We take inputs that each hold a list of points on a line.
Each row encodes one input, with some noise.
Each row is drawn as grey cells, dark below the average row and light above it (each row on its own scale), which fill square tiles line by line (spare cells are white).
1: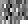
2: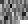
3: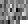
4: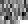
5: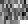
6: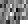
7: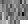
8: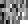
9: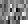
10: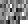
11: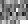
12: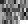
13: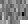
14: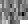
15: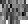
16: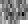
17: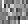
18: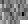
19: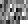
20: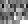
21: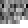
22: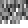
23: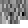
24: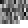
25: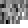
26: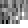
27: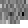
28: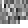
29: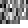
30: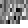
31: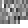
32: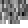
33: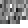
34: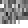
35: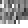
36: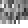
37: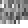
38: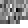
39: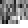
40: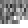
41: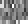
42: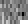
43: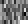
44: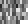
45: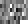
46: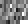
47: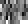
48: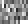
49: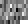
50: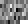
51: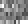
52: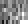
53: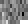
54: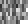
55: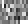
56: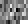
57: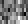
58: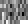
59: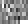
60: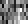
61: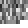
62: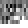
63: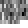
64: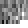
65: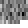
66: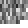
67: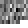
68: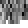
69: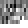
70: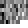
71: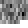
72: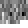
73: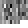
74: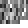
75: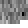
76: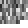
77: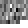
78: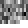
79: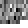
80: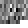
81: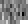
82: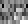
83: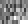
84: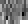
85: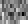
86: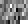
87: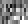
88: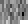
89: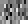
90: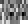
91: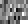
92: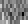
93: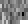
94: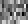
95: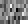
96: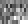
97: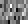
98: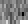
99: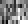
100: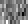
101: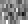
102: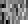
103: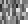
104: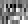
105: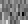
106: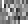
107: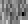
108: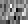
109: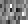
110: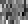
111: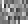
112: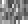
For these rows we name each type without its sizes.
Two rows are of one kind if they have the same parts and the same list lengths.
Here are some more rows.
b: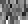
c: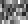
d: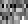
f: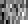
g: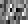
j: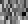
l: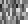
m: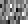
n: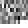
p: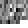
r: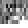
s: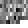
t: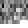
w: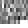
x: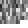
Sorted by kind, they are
b, c, d, j, r, t
f, g, m, n, p, s, w
l, x

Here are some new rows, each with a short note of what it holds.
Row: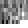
a list of one item
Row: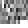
a list of one item
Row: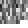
the empty list
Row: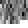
a list of two items
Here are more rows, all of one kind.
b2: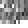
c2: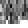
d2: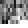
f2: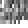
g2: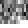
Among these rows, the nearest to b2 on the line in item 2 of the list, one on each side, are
c2 and f2.
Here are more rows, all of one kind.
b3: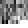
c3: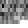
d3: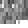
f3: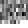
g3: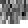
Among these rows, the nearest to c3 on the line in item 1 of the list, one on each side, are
b3 and f3.
